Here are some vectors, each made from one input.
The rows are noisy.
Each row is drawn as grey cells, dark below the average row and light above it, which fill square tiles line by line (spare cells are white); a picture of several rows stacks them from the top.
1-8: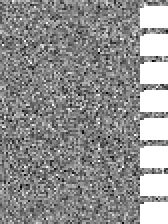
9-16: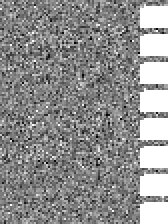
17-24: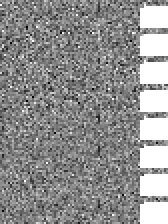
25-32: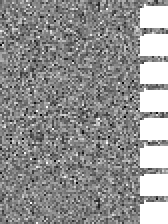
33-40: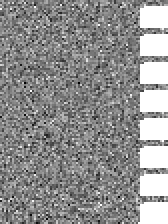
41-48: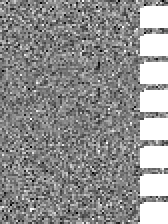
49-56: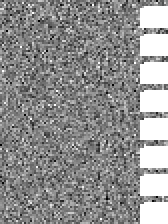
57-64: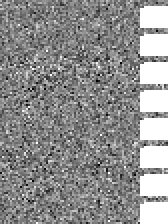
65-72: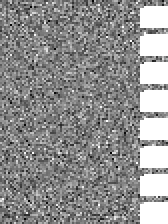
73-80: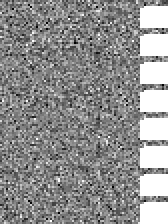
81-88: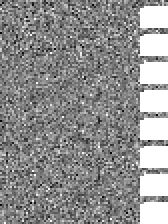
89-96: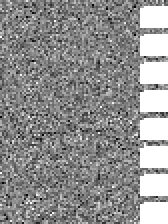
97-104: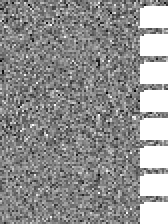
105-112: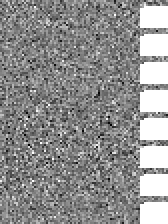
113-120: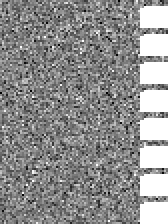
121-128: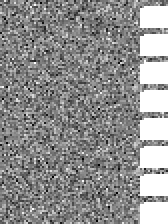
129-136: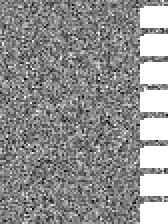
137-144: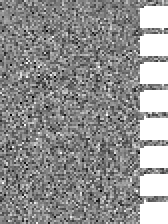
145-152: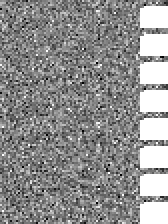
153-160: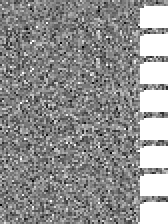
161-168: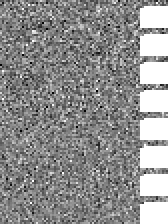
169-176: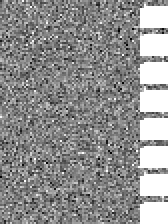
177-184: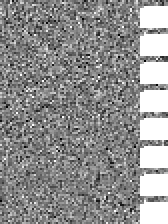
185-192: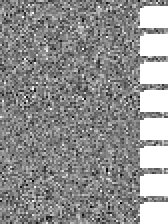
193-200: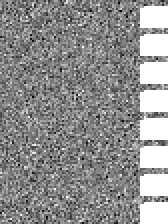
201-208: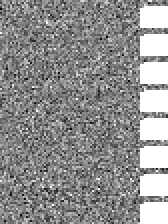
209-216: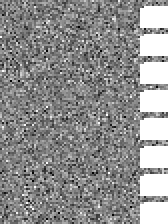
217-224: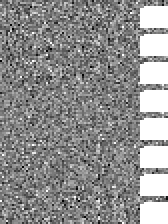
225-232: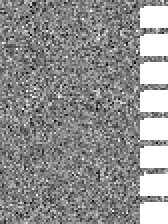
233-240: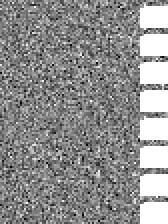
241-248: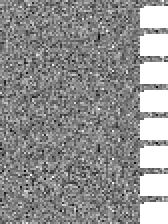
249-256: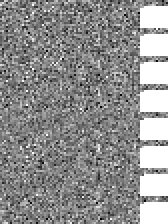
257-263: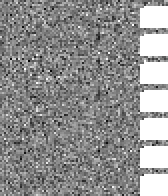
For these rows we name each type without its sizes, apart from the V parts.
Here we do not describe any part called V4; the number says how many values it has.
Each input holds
a point on a line, five true/false values and a value of V4, together with either a label and a node of a tree, or a point on a line.
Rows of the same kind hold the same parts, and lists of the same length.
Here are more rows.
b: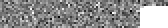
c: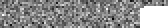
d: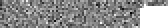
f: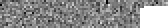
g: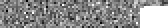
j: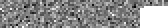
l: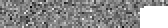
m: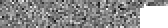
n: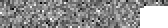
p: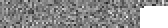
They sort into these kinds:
b, c, g, n
d, f, j, l, m, p

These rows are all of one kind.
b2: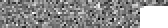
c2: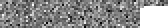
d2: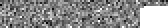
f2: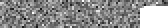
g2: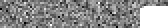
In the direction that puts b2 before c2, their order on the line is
b2, f2, g2, d2, c2.
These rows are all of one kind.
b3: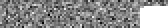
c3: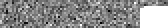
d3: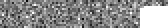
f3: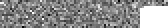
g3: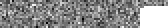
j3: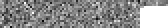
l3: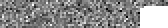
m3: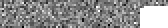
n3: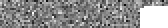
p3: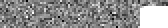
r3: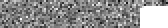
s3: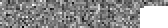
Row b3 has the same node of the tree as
j3 and n3.
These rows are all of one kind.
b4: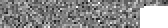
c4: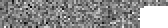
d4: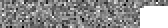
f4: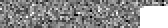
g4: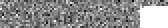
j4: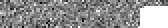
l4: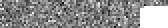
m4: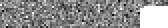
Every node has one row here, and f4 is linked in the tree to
g4 and m4.
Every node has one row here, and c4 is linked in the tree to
b4 and j4.
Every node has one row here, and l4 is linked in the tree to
d4.
